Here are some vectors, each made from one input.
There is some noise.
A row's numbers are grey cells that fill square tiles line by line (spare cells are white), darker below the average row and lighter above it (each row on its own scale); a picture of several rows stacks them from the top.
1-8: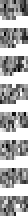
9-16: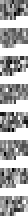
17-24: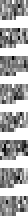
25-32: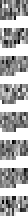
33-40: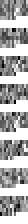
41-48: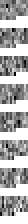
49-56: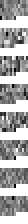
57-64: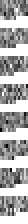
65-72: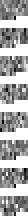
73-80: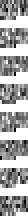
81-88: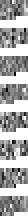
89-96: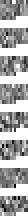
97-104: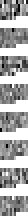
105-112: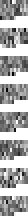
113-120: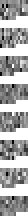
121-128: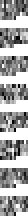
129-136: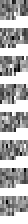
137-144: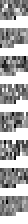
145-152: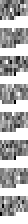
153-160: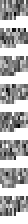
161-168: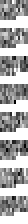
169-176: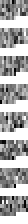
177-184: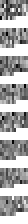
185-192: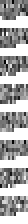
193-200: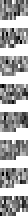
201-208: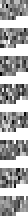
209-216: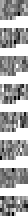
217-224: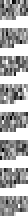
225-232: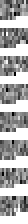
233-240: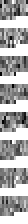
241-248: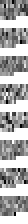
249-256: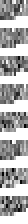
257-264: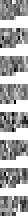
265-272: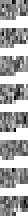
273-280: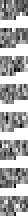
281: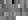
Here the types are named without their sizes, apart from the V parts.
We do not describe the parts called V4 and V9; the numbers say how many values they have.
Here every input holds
a point on a line and a value of V9, together with either a point on a line, or a value of V4.
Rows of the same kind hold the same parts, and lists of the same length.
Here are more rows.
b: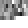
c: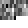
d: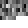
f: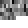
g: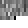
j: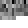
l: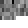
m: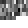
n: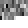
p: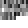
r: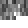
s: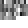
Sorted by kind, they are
b, c, n, p
d, f, g, j, l, m, r, s

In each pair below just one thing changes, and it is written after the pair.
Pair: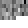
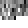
the place on the line
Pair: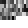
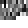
the value of V9
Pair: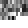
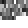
the value of V4
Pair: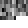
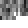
the value of V9
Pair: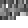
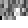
the value of V4
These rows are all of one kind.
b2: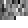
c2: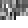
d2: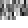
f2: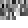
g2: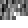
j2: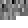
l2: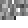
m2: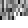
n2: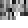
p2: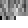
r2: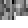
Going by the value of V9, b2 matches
f2, g2 and j2.
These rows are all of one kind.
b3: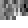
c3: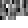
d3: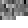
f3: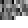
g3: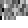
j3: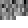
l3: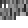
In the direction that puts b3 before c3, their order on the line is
l3, b3, j3, d3, g3, f3, c3.
